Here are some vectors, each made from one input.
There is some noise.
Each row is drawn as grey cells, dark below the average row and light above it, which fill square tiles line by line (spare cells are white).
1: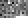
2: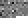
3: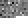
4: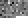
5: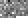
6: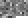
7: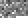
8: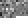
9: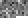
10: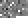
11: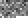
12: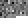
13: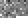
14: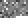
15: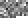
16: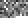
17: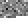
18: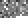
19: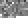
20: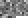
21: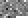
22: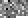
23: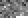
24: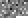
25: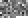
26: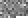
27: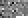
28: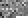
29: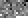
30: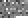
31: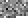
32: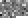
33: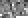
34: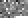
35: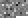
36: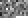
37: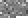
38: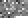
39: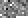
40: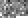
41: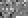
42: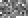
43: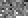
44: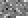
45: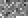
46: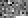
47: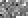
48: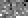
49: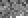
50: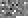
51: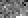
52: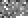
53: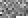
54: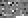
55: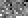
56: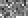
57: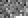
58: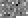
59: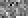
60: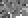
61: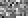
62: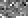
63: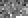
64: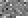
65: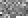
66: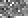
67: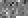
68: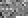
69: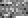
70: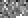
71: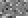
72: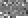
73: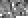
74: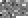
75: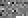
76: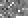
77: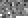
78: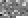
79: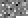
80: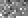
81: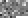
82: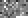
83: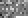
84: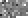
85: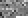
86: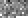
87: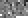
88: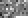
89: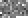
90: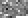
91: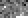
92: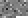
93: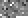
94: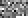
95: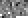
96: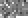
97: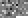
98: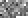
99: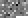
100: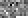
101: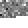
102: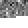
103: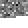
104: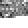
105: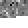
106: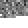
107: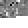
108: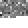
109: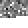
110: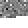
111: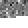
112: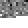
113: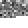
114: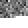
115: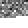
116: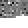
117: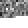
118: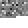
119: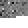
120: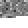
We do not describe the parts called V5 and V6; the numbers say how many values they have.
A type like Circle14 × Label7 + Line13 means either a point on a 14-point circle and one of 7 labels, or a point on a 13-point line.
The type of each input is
(Bool × V5 + Line4) × V6.
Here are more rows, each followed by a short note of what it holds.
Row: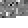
a point on a 4-point line and a value of V6
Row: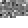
a point on a 4-point line and a value of V6
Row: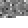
a point on a 4-point line and a value of V6
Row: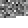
a true/false value, a value of V5 and a value of V6
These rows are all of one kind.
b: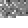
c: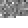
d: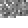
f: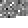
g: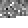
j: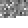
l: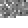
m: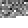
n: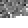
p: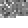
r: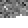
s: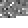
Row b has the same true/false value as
m and r.
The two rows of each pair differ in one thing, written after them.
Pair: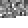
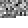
the value of V6
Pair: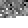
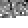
the value of V5
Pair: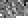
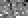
the true/false value
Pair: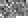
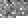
the true/false value
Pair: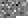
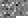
the value of V5
